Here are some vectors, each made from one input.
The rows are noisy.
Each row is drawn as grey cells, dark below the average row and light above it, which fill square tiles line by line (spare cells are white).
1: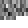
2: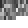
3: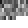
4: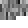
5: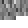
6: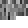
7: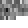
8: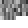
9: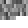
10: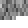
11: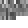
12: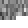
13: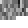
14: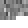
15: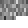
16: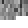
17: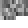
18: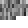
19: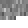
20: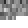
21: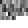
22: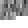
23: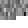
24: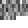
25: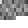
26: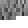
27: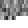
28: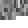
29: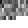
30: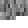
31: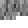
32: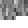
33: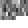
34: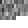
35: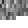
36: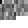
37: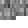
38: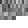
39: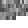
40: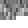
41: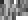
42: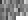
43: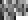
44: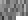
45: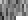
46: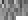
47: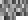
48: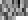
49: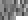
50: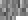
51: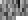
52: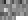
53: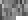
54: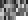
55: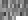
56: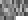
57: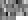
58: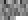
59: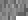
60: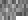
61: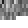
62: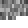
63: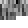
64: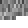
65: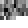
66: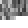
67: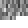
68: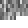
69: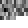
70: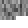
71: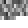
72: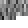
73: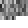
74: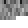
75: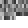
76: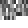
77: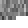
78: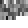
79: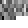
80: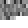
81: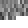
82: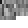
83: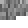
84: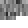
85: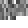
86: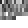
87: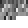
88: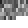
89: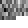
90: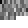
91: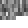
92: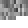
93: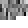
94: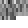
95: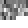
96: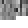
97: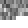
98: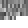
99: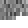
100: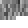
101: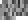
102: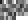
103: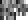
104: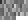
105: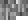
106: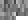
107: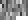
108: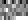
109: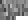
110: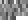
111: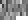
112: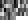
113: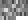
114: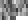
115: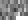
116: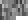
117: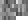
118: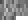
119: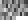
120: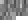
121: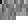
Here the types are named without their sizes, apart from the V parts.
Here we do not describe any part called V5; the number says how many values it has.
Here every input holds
a list of items, each a true/false value and a value of V5.
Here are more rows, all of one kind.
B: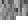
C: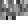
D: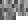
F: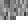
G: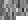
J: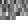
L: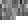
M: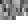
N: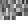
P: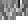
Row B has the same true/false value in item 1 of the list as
F and L.
